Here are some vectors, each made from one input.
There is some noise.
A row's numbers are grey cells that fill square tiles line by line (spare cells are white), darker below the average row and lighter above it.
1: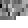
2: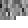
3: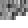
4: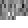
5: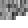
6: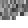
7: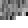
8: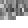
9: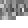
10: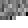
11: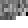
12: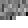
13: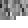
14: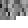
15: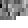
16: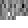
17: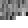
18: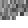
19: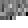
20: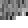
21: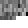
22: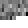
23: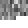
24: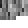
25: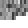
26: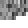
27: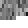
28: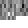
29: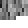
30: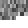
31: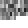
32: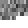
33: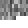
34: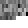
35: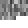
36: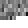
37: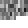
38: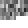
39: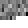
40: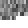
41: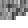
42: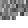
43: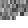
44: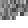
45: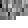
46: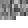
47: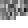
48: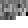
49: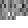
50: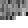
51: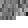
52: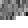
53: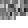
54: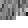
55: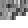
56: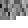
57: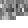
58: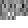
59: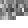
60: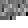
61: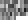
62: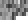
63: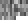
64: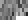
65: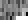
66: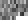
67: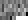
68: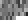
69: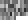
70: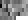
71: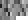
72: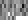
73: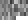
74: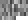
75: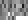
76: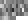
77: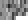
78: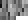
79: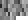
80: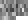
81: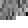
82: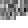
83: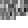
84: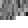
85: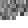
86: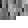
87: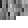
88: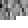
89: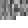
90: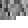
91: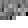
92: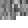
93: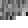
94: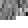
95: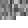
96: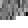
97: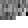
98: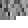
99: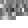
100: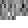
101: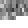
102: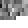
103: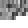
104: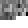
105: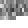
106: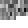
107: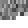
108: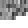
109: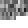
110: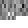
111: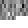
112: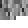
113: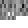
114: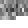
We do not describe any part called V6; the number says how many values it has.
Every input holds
either a point on a 5-point line and a true/false value, or a value of V6.
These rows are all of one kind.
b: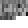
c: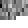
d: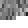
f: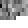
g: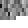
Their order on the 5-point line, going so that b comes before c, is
b, c, f, g, d.
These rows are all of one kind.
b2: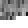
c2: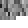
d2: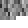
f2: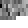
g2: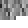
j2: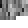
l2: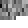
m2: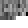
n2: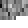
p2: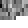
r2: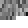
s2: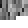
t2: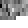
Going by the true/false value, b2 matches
m2 and r2.
